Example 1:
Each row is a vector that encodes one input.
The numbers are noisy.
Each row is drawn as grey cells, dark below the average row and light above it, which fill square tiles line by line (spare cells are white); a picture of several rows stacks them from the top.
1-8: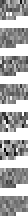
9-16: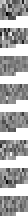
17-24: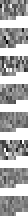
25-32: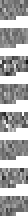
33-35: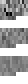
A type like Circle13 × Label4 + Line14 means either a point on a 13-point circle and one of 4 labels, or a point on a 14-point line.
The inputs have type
Tree8.
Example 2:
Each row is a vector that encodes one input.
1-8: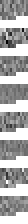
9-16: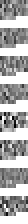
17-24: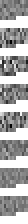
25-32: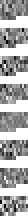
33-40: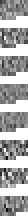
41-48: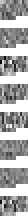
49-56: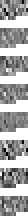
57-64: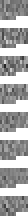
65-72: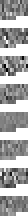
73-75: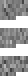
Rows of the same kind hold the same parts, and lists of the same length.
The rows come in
2 kinds.
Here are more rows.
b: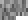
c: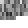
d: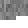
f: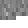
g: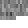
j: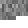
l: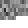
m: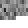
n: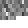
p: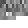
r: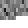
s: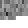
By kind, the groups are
b, c
d, f, g, j, l, m, n, p, r, s

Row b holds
a fixed value.
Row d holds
a node of a 10-node tree.
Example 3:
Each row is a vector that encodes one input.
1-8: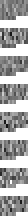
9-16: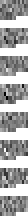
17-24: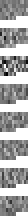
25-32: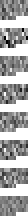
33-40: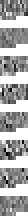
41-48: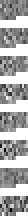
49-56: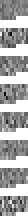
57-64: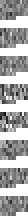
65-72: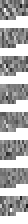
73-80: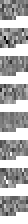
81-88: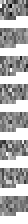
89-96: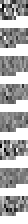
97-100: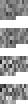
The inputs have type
Tree10.
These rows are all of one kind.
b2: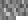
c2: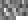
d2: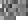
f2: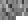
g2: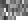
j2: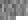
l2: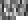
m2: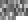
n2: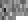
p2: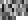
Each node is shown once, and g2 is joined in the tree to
p2.
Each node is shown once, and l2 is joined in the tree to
c2.
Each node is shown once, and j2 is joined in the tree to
b2, f2 and n2.
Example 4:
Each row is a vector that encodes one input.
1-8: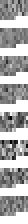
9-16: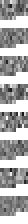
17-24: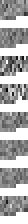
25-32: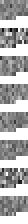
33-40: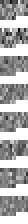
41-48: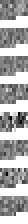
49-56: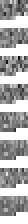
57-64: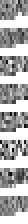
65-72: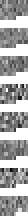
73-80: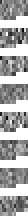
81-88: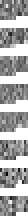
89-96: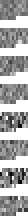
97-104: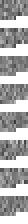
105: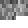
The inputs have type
Line19.
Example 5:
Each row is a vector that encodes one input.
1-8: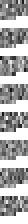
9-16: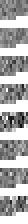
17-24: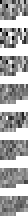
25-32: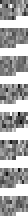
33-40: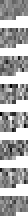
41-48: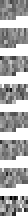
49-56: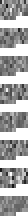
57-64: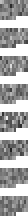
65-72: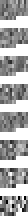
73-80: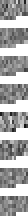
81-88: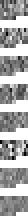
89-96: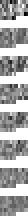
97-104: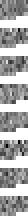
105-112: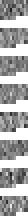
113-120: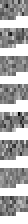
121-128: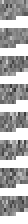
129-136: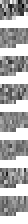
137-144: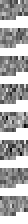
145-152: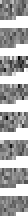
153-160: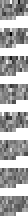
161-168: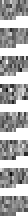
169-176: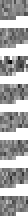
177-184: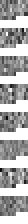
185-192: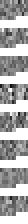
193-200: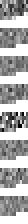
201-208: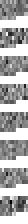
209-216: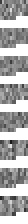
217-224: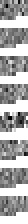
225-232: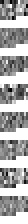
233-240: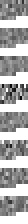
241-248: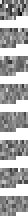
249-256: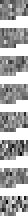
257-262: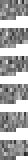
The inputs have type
Line12.
